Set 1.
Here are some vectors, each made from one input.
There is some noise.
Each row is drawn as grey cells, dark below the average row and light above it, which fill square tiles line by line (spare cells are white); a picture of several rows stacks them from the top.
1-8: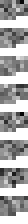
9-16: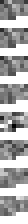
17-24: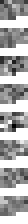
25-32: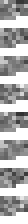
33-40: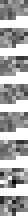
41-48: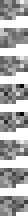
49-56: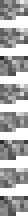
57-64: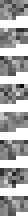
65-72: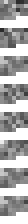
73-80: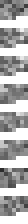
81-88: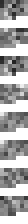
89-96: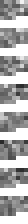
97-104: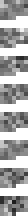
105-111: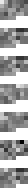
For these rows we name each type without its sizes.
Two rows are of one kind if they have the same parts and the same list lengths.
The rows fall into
2 kinds.
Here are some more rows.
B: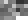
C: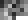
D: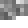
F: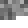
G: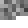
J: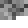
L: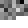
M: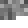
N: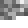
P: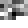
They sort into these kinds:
B, C, D, F, G, J, L, M, N
P

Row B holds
a node of a tree.
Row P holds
a fixed value.
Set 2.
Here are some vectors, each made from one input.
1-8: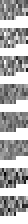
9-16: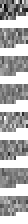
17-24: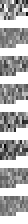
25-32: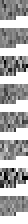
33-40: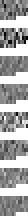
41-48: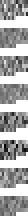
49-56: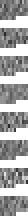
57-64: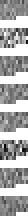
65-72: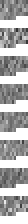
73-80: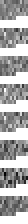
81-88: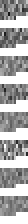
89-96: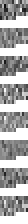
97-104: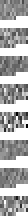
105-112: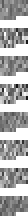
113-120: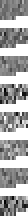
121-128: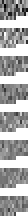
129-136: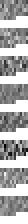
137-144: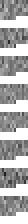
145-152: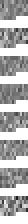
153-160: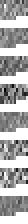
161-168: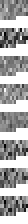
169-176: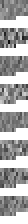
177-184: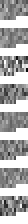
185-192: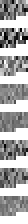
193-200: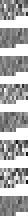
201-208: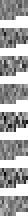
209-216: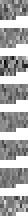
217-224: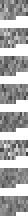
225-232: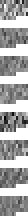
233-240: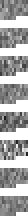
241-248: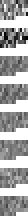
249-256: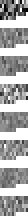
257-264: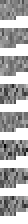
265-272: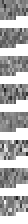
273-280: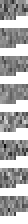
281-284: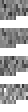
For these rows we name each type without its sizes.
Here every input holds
a point on a line.
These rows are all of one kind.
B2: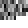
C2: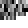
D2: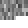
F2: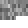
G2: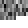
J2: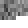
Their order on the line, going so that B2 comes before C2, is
G2, B2, C2, J2, D2, F2.
